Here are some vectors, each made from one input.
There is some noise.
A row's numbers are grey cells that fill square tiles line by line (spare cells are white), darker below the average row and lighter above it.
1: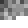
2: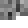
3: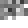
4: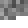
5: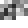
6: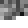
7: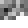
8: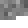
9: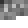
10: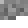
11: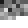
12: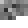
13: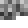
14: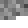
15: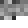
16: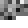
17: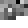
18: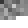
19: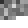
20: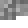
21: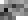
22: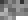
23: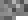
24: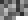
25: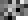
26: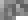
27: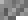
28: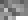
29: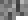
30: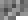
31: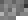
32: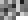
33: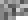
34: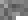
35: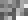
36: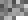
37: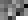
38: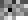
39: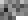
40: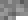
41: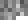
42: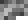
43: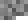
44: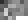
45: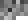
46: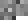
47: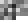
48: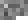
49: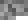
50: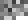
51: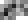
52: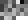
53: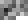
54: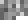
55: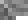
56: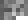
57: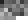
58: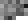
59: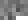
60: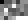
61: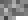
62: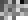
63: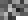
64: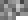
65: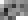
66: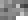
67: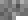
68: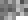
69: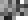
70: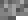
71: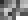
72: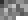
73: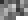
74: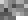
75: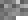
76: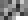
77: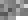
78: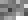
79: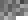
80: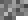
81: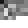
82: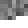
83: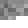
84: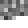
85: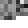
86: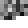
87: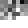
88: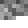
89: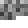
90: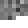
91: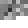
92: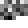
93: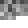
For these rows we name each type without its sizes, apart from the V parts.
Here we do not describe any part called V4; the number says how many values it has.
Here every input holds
a list of items, each a true/false value and a value of V4.
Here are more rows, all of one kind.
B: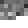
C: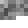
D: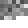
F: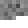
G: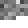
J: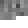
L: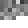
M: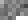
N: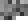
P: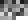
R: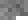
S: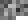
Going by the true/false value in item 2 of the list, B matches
C, N and P.
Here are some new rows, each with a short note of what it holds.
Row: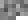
a list of one item
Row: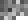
a list of two items
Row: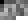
a list of two items
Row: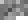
a list of two items
